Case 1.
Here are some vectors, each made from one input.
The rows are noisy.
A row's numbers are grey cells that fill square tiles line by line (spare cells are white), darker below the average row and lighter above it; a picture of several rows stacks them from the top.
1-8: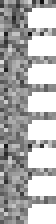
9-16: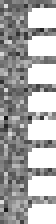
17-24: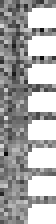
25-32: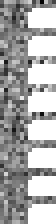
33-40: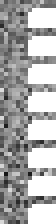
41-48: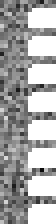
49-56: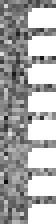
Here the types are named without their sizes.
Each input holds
a point on a line.
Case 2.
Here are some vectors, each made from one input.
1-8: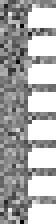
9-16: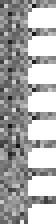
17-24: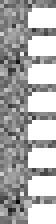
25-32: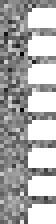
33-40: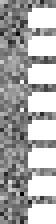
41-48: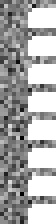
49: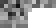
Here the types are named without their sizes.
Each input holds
a point on a line.
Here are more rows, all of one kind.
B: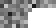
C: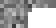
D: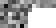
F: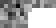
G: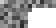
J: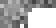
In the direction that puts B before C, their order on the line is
F, B, J, C, G, D.
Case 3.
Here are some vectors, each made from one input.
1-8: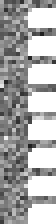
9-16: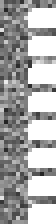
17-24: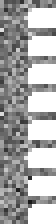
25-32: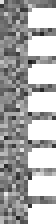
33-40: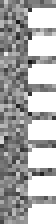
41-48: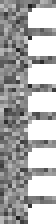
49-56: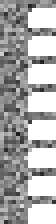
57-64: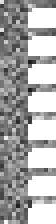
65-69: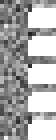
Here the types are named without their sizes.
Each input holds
a point on a circle.
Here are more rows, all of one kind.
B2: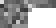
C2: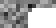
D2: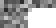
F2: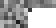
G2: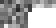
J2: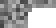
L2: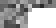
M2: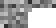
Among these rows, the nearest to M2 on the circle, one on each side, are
F2 and L2.
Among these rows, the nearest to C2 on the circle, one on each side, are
F2 and G2.
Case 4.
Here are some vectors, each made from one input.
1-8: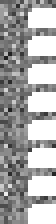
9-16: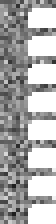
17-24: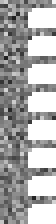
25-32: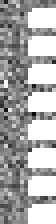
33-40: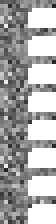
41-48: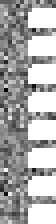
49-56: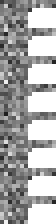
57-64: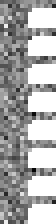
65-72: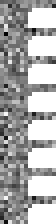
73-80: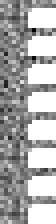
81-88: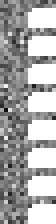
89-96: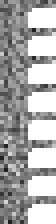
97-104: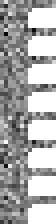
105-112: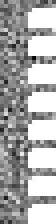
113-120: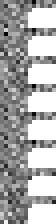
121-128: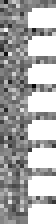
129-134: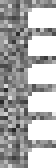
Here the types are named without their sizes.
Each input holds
a point on a circle.
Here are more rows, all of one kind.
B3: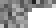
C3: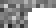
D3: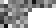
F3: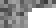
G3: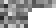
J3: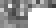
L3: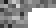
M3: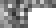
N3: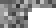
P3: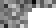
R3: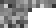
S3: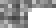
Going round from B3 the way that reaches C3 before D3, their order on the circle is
B3, F3, L3, C3, R3, N3, M3, J3, S3, G3, D3, P3.
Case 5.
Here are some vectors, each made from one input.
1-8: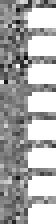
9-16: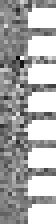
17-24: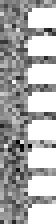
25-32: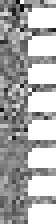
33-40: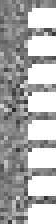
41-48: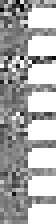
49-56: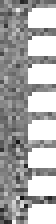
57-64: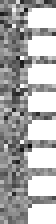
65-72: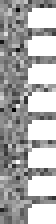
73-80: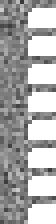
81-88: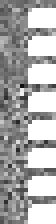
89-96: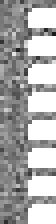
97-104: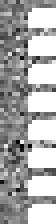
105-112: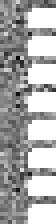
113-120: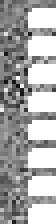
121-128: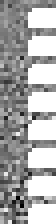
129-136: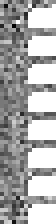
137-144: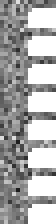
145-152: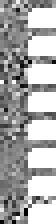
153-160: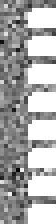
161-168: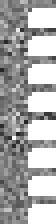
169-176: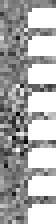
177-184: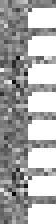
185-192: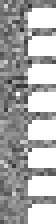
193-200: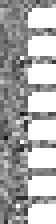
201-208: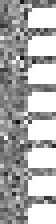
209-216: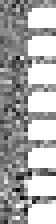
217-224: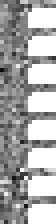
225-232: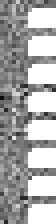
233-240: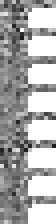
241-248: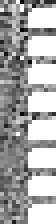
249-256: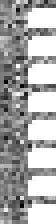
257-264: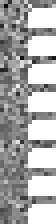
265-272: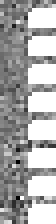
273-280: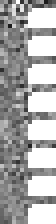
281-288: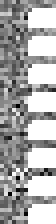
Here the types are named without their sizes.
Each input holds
a label.
